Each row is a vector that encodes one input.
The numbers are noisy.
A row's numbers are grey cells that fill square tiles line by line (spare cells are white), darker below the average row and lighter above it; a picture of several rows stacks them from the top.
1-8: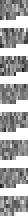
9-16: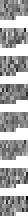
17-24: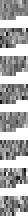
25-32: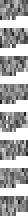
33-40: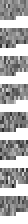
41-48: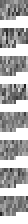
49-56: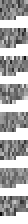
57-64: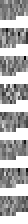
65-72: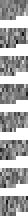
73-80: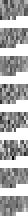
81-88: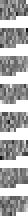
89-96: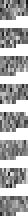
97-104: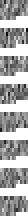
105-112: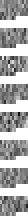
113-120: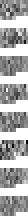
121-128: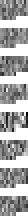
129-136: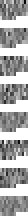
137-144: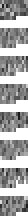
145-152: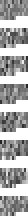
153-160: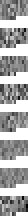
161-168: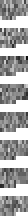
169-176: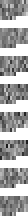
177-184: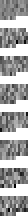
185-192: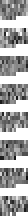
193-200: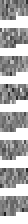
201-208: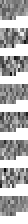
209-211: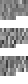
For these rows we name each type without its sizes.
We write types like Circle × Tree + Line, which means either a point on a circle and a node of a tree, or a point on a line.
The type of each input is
Bool × Bool × Bool × Bool + Circle × List(Line).
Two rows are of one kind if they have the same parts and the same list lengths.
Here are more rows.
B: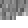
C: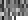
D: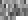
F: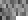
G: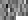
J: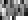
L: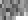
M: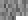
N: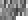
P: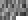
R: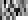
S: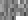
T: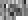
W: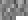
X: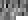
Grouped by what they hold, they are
B, N, S
C, F, J, P, R, X
D, M, W
G, L, T

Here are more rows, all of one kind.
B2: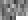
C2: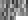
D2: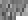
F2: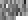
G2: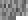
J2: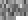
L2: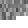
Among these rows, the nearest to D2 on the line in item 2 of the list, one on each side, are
C2 and F2.
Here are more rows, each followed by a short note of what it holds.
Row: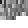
a point on a circle, together with a list of one item
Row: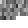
a point on a circle, together with a list of two items
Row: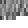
four true/false values
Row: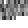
a point on a circle, together with the empty list
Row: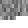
a point on a circle, together with the empty list
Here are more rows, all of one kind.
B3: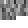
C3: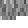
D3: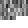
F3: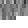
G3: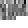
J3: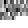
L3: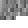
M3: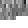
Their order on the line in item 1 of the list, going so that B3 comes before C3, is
D3, F3, L3, M3, G3, B3, C3, J3.
